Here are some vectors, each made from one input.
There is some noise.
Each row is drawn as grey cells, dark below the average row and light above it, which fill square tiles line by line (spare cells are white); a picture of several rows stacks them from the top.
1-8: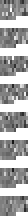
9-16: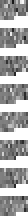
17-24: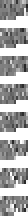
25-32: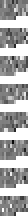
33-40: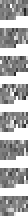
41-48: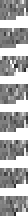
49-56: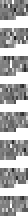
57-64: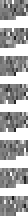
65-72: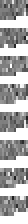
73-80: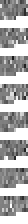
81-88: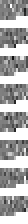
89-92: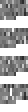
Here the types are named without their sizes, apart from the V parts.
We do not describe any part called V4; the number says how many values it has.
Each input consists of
a point on a line, a true/false value and a value of V4.
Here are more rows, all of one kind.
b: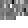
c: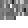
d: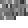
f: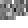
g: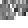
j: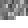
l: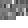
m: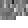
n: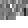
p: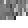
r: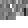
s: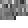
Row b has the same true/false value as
c, j, m and p.
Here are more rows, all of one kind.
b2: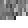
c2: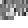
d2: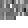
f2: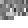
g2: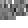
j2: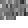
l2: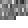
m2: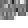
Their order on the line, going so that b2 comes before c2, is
j2, g2, l2, b2, f2, c2, m2, d2.
